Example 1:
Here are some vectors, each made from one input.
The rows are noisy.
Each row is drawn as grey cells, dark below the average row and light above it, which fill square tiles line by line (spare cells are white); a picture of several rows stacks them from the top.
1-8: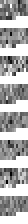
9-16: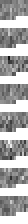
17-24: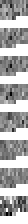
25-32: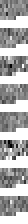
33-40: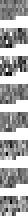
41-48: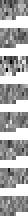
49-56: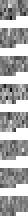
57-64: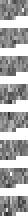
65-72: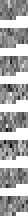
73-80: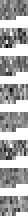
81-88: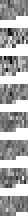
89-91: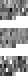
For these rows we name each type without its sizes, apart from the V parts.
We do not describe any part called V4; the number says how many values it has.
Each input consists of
a label, together with either a point on a circle, or a value of V4.
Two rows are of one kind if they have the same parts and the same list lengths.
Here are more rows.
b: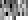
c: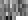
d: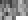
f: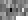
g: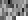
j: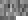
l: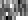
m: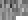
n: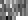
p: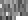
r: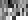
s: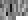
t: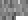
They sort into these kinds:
b, d, f, m, s, t
c, g, j, l, n, p, r

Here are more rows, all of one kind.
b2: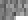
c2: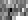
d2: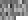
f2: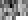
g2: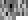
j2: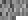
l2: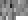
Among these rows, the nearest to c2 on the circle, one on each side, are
f2 and g2.
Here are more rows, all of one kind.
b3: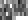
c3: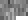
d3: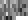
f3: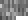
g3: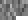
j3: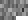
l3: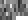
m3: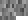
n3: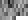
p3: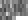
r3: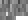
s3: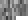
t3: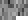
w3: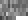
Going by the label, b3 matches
c3, l3, p3 and r3.
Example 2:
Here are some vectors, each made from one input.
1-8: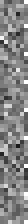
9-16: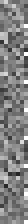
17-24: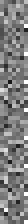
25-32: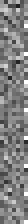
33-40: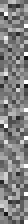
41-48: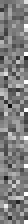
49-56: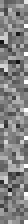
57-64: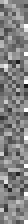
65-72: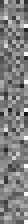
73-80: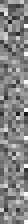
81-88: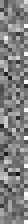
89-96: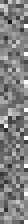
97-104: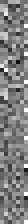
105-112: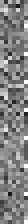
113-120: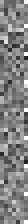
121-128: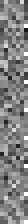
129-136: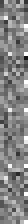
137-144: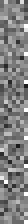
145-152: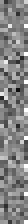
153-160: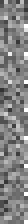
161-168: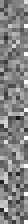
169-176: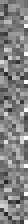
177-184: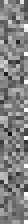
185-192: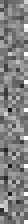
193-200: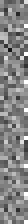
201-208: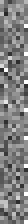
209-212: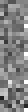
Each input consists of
either a point on each of two 6-point circles, or a point on a 20-point circle.
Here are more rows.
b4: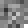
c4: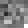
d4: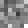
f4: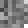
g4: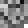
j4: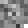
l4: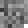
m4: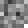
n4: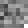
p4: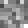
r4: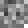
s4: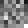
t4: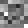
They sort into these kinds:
b4, c4, d4, f4, j4, l4, m4, n4, p4, r4, s4
g4, t4

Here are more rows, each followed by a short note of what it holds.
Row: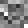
a point on each of two 6-point circles
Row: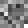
a point on each of two 6-point circles
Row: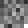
a point on a 20-point circle
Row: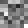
a point on each of two 6-point circles
